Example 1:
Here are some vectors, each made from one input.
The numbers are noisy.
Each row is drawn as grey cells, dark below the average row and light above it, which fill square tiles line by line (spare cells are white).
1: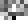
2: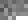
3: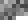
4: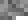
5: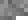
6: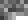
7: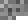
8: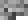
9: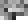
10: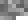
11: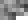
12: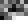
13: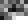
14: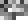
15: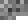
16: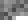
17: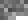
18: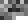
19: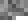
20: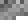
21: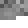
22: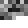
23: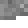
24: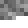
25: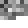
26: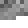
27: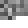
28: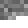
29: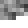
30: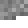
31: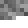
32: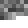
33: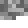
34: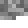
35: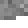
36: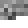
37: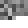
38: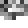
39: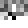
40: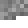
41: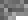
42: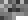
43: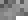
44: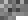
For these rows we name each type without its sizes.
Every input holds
three true/false values.
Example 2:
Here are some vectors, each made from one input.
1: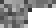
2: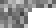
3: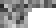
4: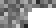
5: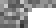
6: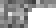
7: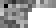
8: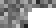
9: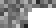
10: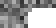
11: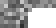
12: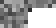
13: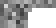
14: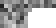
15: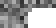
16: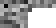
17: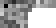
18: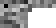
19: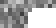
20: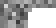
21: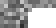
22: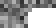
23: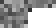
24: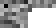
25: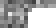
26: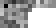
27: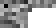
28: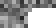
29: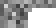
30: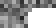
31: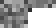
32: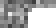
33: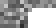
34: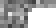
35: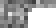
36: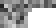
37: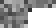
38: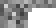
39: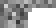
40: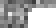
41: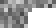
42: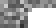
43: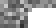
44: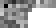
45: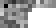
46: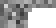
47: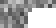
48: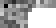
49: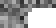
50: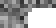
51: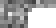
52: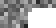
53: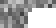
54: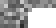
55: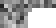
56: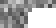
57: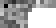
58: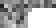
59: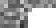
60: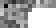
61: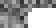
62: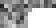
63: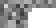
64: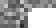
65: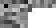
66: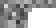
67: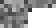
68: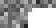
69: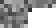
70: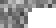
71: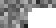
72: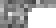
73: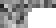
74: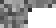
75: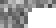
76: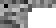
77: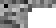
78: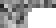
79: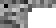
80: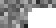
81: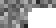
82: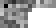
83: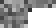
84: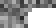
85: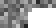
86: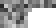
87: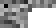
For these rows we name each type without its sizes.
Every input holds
a point on a circle.
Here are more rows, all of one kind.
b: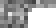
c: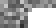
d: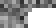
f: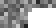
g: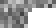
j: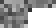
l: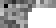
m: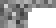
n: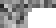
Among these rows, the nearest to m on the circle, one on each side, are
g and n.
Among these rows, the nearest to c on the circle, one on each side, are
b and f.
